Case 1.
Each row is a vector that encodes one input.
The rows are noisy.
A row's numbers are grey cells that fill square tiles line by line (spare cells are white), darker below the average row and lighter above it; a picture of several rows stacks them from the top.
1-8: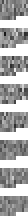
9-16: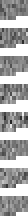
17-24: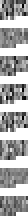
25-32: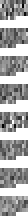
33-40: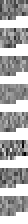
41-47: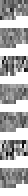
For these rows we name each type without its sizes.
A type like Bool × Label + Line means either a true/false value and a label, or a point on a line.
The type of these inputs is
List(Line).
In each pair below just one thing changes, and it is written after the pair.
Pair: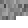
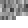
the place on the line in item 2 of the list
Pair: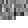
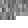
the place on the line in item 1 of the list
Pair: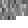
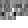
the place on the line in item 2 of the list
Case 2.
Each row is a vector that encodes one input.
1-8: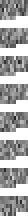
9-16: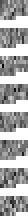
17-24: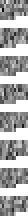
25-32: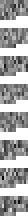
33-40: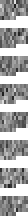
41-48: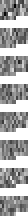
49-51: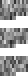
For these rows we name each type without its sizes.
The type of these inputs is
Line + Tree.
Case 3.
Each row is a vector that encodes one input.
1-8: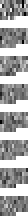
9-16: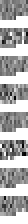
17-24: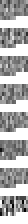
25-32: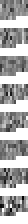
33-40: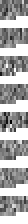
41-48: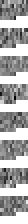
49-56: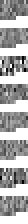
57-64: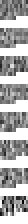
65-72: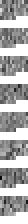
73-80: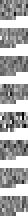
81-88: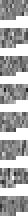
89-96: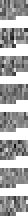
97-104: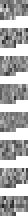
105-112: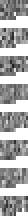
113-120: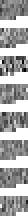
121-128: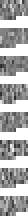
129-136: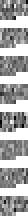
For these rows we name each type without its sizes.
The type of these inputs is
List(Circle).
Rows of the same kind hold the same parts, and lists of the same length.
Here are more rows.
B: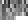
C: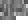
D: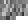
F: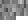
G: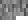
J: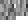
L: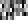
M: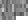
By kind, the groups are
B, D, F, J, M
C, G
L

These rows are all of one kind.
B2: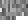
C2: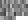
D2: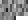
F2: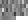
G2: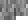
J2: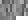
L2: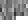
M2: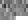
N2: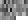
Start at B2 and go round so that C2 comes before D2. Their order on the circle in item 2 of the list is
B2, C2, F2, J2, L2, G2, N2, M2, D2.
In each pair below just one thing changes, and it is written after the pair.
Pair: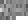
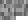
the place on the circle in item 2 of the list
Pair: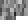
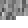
the place on the circle in item 1 of the list
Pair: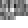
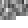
the place on the circle in item 2 of the list
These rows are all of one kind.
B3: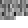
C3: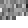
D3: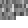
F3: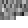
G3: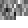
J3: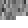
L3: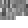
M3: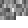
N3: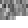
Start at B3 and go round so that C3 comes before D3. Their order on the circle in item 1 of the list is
B3, N3, C3, F3, D3, G3, M3, J3, L3.
